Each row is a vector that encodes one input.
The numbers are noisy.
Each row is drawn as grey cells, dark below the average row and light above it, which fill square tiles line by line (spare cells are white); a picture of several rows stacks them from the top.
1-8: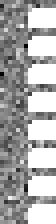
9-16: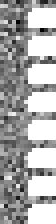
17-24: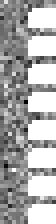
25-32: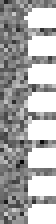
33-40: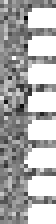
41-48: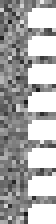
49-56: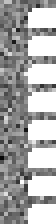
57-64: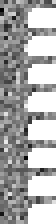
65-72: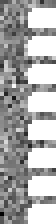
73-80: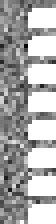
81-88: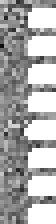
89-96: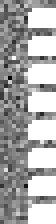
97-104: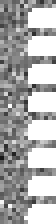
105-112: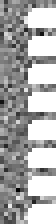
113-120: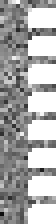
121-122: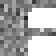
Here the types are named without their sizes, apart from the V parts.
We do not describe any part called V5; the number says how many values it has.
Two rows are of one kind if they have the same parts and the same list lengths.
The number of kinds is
2.
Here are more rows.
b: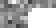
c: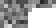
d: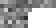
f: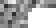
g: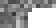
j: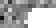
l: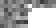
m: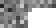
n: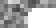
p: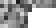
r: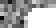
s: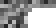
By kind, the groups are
b, f, j, m, n, r, s
c, d, g, l, p

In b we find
a node of a tree and a value of V5.
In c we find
a point on a line and a node of a tree.
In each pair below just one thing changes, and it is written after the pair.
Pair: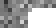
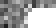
the value of V5
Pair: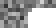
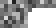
the node of the tree
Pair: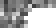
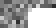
the value of V5
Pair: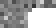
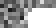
the node of the tree
